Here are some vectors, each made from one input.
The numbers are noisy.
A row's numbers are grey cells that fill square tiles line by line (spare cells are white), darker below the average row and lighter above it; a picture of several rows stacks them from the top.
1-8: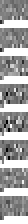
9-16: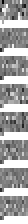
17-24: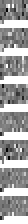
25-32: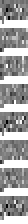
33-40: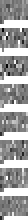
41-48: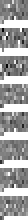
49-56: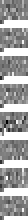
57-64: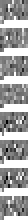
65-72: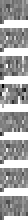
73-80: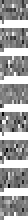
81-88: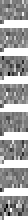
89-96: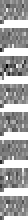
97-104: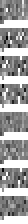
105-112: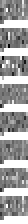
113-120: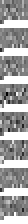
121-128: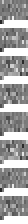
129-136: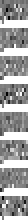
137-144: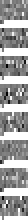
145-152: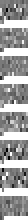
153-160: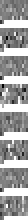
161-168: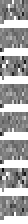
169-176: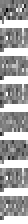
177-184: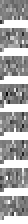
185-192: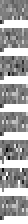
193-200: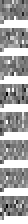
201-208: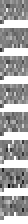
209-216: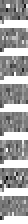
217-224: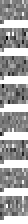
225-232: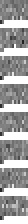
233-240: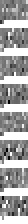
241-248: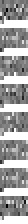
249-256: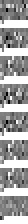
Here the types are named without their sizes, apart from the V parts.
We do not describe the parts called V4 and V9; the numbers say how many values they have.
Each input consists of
either a point on a line and a value of V4, or a true/false value and a value of V9.
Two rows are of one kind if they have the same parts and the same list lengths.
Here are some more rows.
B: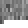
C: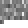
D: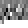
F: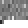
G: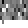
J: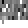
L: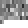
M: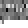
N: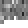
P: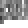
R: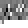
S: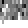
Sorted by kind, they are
B, C, F, G, J, L, P, S
D, M, N, R

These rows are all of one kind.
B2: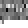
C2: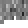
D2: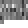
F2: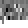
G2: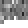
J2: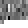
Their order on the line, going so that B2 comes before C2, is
J2, B2, G2, C2, D2, F2.
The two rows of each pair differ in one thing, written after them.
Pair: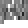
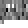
the value of V4
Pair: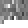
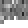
the place on the line
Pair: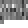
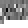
the value of V4
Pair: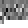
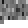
the value of V4
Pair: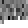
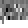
the value of V4
